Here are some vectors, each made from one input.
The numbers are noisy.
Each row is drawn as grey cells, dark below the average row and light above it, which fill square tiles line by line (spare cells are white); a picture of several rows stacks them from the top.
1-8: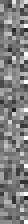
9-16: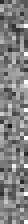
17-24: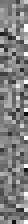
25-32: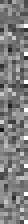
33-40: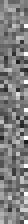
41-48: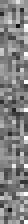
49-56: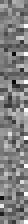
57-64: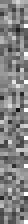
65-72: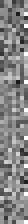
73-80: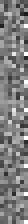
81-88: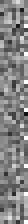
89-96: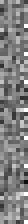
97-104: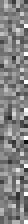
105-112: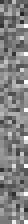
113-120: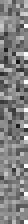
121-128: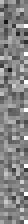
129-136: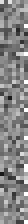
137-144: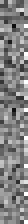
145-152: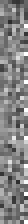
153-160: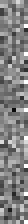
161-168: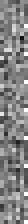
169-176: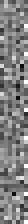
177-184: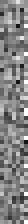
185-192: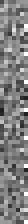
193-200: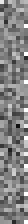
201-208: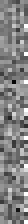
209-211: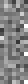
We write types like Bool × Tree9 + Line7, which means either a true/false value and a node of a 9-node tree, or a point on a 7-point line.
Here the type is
Circle6 × (Circle6 + Unit) × Line9.
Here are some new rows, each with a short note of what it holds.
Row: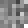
a point on a 6-point circle and a point on a 9-point line
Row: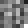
a point on each of two 6-point circles and a point on a 9-point line
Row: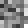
a point on each of two 6-point circles and a point on a 9-point line
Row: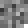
a point on each of two 6-point circles and a point on a 9-point line
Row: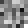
a point on each of two 6-point circles and a point on a 9-point line
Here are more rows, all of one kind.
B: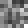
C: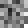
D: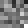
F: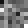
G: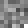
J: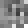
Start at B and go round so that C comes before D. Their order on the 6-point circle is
B, F, C, J, G, D.
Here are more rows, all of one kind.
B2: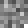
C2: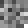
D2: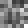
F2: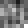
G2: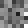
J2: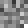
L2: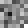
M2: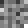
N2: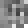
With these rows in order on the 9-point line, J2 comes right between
C2 and G2.
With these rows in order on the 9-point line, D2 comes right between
G2 and L2.
